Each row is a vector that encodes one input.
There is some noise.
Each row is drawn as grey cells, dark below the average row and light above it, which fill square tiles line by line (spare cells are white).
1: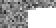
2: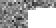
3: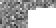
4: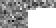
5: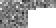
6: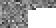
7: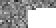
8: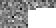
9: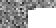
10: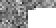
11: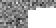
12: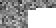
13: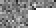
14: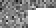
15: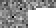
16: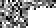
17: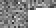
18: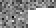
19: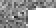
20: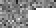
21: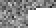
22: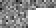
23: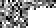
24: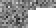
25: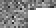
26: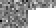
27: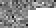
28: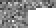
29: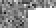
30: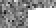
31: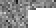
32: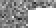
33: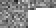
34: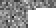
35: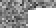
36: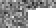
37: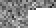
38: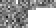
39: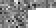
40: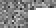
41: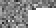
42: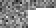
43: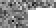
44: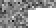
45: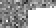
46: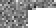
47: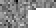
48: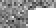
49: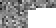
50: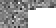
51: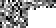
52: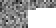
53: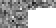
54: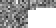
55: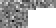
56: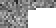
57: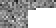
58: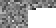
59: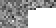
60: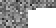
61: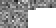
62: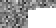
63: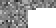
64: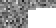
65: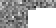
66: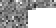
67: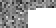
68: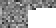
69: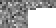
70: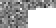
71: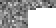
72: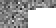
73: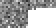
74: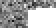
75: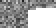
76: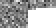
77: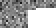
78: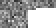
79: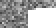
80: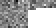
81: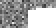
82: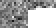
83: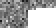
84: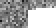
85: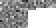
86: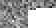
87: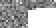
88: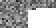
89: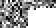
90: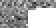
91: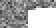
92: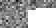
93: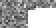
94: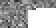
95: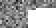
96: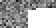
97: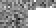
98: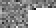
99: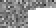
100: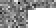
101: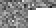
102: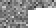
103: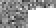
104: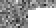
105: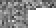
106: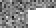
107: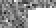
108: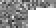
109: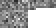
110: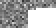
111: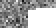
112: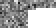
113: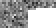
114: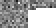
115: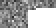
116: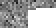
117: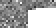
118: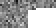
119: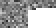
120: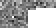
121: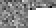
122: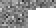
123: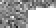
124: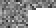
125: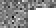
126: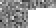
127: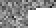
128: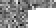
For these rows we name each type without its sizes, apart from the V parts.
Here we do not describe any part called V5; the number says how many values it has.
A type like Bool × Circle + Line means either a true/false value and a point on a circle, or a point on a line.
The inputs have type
List(Label × V5).
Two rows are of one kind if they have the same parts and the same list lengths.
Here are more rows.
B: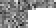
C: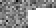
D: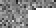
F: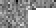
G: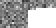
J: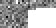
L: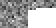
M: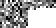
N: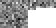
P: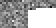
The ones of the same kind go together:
B, G, J, N
C, D, F, L, P
M

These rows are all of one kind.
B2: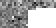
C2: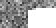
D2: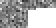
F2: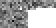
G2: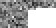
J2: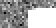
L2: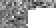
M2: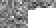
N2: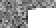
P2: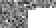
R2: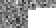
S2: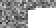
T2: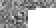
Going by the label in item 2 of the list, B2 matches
C2, D2, L2 and R2.
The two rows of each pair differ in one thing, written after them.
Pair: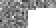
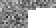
the label in item 1 of the list
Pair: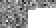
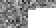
the label in item 2 of the list
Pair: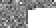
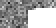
the value of V5 in item 1 of the list
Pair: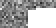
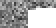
the value of V5 in item 1 of the list
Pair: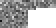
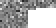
the value of V5 in item 2 of the list
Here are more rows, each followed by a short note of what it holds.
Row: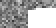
a list of two items
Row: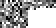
the empty list
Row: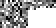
the empty list
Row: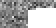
a list of two items
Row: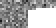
a list of two items
